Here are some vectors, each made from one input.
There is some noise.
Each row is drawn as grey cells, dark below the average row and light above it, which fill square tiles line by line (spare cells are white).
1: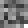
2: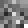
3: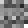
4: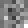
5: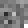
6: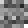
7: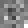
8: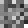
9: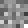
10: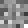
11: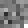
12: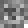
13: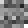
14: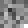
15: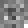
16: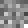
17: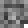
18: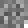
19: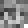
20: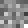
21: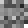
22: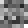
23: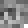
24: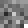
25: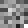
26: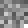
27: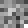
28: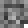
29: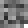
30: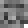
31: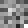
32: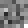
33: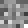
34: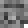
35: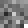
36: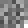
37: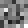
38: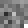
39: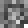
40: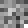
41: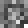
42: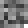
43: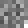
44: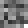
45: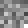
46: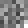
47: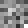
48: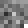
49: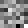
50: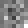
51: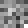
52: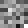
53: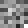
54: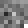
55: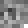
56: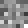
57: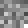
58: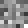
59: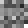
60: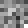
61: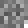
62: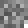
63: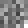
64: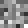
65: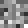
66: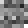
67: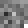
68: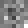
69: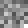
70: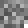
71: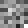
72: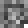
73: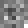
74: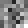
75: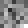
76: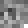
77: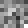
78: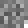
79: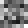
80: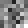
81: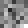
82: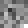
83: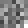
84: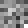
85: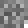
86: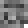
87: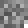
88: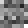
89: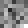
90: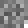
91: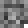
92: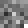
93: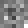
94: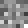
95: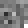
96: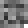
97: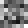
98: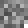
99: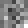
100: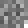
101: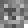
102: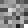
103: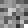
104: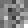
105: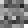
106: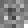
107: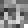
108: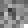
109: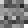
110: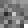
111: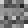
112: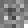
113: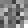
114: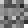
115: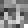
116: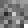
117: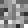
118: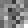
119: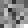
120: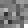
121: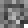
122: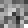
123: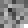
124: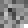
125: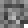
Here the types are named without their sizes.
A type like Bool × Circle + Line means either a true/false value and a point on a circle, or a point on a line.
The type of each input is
Line.
